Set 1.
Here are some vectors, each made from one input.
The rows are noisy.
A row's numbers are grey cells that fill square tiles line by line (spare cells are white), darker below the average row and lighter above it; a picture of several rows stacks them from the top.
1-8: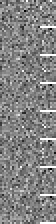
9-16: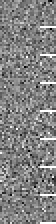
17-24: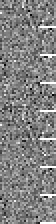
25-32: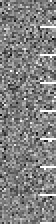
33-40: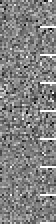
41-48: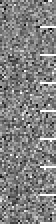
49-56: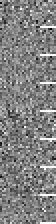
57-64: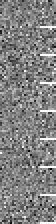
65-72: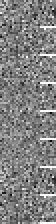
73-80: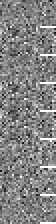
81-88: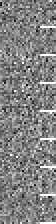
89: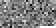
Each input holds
either one of 6 labels, or a point on a 7-point line, or a node of a 9-node tree.
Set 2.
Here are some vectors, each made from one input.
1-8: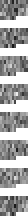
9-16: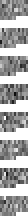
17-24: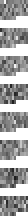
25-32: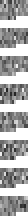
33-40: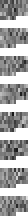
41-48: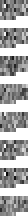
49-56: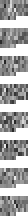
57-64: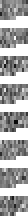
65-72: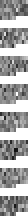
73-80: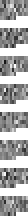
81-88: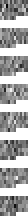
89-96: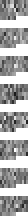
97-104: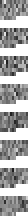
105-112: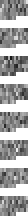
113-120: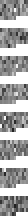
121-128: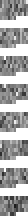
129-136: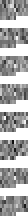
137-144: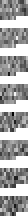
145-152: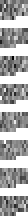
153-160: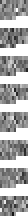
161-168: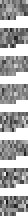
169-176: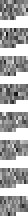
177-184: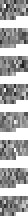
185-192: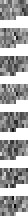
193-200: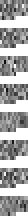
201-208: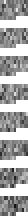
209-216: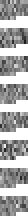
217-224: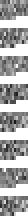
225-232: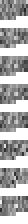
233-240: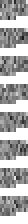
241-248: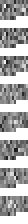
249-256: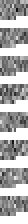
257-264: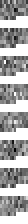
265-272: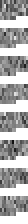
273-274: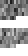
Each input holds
either a point on an 8-point circle, or one of 7 labels and three true/false values.
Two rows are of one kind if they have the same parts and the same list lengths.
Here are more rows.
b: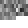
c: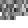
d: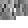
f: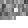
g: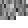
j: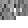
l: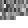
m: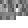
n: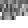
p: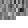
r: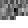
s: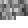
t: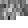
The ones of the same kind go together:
b, d, f, g, j, m, p, s, t
c, l, n, r

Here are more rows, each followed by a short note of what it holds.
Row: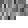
one of 7 labels and three true/false values
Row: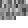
one of 7 labels and three true/false values
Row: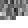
a point on an 8-point circle
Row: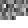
a point on an 8-point circle
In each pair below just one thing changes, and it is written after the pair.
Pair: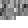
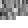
the label
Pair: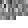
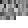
one of the three true/false values
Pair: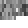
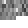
the label
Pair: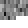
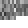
one of the three true/false values
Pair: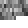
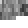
the label
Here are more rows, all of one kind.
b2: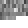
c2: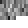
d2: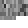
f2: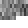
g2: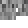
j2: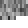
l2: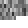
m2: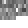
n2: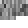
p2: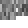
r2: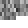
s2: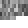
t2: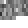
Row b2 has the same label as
g2, m2 and t2.
